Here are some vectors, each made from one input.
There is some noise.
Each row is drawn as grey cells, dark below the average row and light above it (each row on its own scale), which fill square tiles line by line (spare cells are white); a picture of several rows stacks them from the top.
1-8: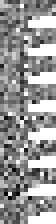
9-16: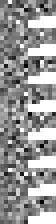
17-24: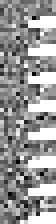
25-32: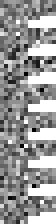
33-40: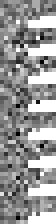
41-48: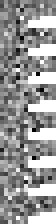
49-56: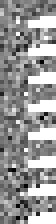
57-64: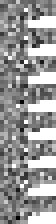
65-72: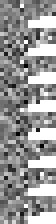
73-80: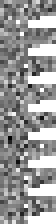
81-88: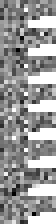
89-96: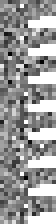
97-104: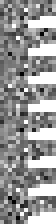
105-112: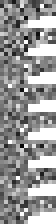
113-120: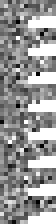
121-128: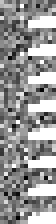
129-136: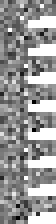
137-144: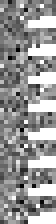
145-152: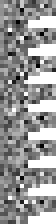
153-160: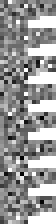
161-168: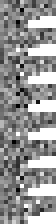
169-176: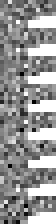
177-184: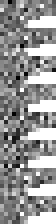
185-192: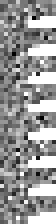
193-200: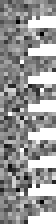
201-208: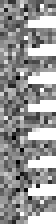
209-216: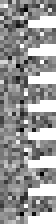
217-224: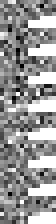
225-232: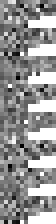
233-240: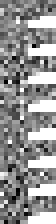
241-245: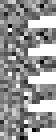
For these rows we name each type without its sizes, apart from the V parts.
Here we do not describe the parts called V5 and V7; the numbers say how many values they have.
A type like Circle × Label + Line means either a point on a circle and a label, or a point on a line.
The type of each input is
Line × (Line + V5) × V7.
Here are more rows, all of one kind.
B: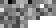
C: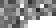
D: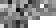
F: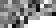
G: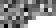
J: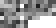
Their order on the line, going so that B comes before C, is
B, C, D, G, J, F.
